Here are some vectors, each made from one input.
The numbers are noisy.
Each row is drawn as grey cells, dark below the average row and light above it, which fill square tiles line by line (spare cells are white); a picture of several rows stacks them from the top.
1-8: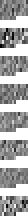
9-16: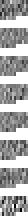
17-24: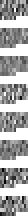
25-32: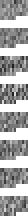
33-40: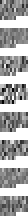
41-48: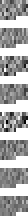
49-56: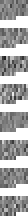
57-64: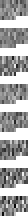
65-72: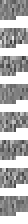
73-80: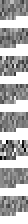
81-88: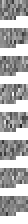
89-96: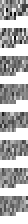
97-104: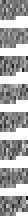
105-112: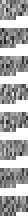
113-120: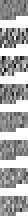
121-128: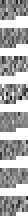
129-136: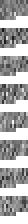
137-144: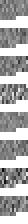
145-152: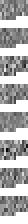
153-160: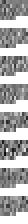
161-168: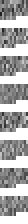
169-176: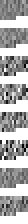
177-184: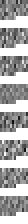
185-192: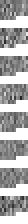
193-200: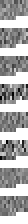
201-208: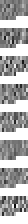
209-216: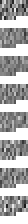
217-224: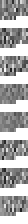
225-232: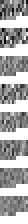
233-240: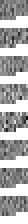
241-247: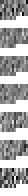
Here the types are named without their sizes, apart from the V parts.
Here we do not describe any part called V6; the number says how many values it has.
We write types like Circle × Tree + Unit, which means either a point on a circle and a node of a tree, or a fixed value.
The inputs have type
List(Bool × V6).
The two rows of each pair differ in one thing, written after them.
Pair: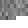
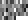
the value of V6 in item 1 of the list
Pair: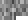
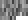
the value of V6 in item 1 of the list
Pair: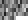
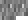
the true/false value in item 1 of the list
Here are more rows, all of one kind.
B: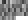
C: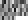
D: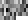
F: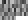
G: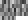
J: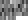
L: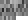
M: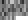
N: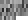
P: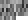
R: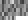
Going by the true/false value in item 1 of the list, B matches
C, D, F and G.
